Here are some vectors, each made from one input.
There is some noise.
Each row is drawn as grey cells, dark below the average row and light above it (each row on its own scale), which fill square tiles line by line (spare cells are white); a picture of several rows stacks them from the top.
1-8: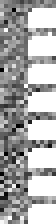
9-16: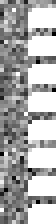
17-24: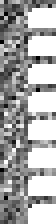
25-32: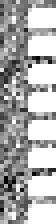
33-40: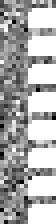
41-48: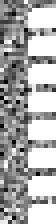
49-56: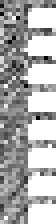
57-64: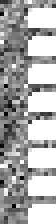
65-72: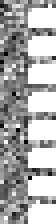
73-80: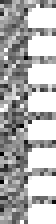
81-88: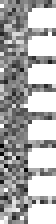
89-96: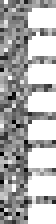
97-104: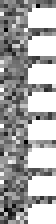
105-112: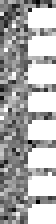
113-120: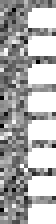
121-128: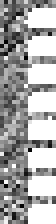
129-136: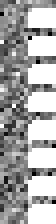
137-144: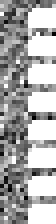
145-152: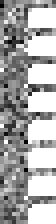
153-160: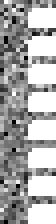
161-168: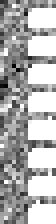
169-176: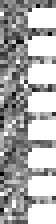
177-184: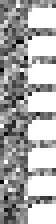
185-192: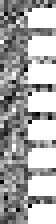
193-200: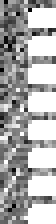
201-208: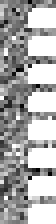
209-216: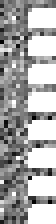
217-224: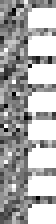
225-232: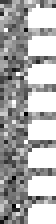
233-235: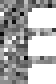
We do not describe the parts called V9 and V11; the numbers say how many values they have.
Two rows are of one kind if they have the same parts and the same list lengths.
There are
2 kinds of row.
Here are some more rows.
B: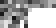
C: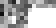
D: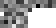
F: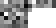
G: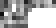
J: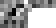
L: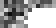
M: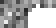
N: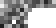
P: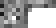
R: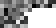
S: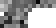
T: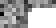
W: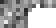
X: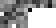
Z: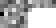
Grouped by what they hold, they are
B, C, F, G, M, P, T, W, Z
D, J, L, N, R, S, X

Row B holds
a node of a 12-node tree and a value of V11.
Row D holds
three true/false values and a value of V9.
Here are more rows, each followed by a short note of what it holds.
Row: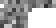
three true/false values and a value of V9
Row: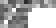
a node of a 12-node tree and a value of V11
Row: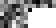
three true/false values and a value of V9
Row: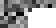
three true/false values and a value of V9
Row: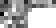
a node of a 12-node tree and a value of V11
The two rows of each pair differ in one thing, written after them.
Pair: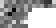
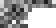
one of the three true/false values
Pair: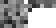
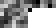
the value of V9
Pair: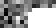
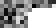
one of the three true/false values
